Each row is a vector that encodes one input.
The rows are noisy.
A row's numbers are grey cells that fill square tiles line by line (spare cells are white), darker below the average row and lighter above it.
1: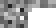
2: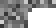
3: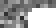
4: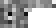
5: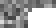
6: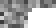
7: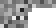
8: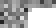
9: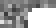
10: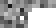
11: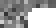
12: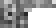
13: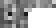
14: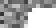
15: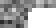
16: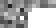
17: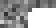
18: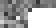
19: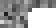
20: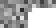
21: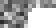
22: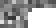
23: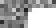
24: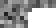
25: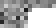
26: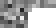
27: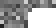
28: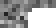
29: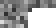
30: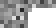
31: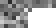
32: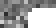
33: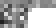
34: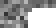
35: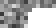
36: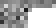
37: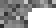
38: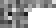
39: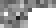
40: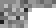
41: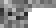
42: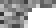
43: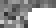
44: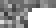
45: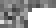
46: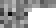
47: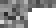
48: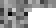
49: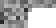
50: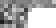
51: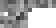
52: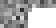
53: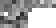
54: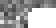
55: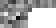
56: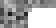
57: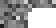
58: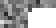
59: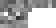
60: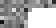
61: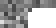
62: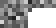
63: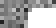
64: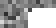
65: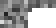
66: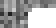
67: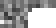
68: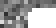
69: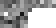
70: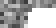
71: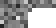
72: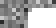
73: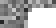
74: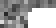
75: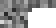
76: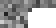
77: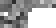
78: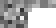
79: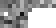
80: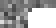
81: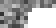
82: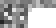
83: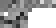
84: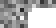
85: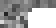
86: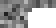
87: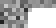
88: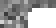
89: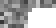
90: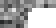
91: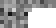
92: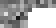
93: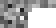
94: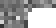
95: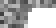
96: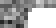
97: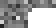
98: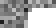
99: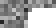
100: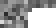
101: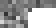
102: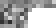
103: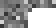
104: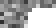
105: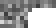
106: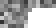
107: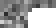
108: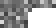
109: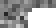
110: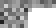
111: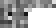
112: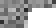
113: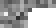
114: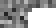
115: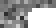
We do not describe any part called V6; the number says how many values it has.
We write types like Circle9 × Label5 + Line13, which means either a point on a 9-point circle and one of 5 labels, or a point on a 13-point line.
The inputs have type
Bool × (Line4 + V6).
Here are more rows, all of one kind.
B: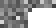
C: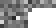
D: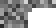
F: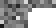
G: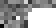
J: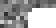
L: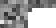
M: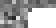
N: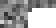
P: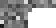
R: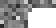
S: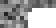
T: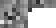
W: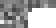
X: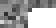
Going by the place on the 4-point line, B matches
C, M, T and W.
